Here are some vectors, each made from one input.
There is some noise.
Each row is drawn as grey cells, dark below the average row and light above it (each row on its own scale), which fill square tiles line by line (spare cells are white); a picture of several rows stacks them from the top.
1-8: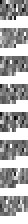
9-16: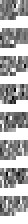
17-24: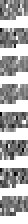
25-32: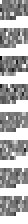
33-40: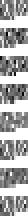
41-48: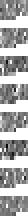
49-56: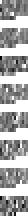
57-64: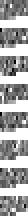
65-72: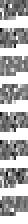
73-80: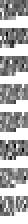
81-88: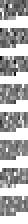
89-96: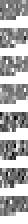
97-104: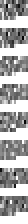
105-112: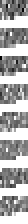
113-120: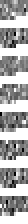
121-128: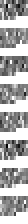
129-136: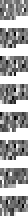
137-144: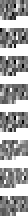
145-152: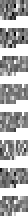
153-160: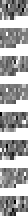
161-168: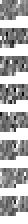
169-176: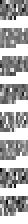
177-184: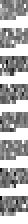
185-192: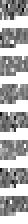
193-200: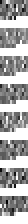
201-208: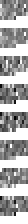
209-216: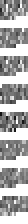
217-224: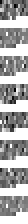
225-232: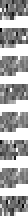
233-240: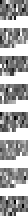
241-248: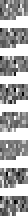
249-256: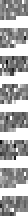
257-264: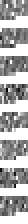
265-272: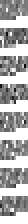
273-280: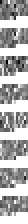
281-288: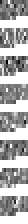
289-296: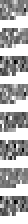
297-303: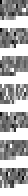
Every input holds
either one of 8 labels and a true/false value, or a point on an 18-point line.
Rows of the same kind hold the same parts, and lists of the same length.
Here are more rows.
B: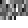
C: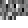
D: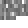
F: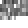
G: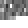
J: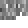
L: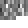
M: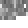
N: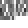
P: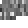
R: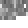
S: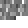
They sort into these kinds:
B, C, F, G
D, J, L, M, N, P, R, S

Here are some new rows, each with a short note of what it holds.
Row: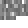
one of 8 labels and a true/false value
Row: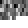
a point on an 18-point line
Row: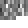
one of 8 labels and a true/false value
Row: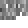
one of 8 labels and a true/false value
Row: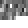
a point on an 18-point line
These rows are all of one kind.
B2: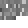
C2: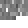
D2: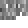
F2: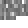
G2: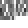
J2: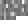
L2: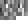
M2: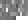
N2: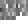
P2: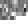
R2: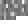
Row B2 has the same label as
D2 and N2.
